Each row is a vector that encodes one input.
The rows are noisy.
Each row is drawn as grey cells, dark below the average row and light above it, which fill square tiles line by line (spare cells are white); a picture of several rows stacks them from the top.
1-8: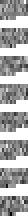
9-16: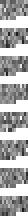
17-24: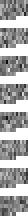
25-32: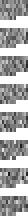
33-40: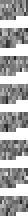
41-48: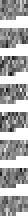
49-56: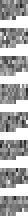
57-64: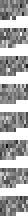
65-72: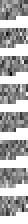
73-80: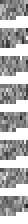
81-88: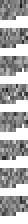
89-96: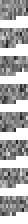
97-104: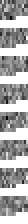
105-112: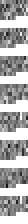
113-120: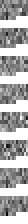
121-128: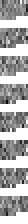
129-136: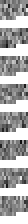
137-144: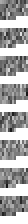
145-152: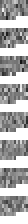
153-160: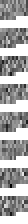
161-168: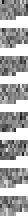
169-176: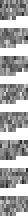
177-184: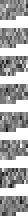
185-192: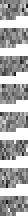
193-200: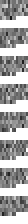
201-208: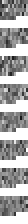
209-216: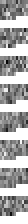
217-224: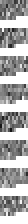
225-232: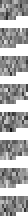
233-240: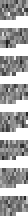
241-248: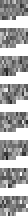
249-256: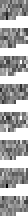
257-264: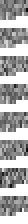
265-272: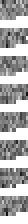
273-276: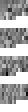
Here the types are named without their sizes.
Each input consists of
a point on a circle, together with a list of items, each a point on a line and a true/false value.
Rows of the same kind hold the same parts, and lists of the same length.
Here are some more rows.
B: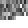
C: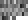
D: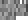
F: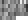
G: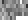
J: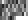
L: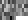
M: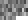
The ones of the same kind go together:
B
C, D, F
G, M
J, L

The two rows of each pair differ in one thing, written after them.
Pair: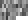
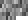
the true/false value in item 1 of the list
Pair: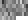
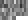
the place on the circle
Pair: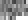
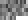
the place on the circle
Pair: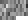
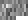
the true/false value in item 1 of the list
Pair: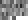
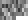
the place on the circle
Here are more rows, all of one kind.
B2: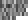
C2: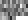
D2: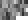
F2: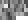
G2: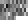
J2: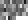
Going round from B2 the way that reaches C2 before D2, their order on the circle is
B2, G2, J2, C2, F2, D2.
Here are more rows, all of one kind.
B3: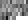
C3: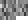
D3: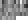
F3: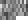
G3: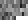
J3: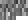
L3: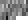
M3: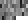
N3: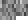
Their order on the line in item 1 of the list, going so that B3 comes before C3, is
M3, G3, B3, F3, L3, J3, N3, C3, D3.
